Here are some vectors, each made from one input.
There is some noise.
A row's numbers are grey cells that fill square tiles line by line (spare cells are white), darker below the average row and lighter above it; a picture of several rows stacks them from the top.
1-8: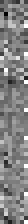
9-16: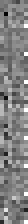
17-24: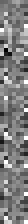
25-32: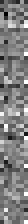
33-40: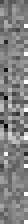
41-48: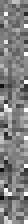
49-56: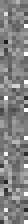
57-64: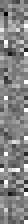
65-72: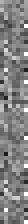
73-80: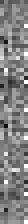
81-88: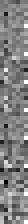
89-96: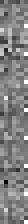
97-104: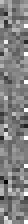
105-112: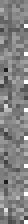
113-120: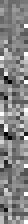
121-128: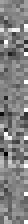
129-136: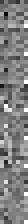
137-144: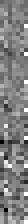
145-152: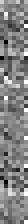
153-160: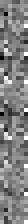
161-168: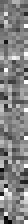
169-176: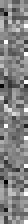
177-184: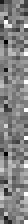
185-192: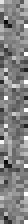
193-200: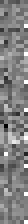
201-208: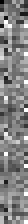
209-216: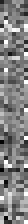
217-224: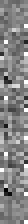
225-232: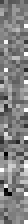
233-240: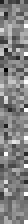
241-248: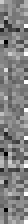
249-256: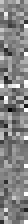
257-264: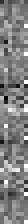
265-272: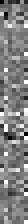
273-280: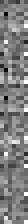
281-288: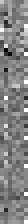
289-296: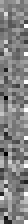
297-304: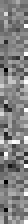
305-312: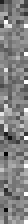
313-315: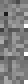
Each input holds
a point on a 13-point line.
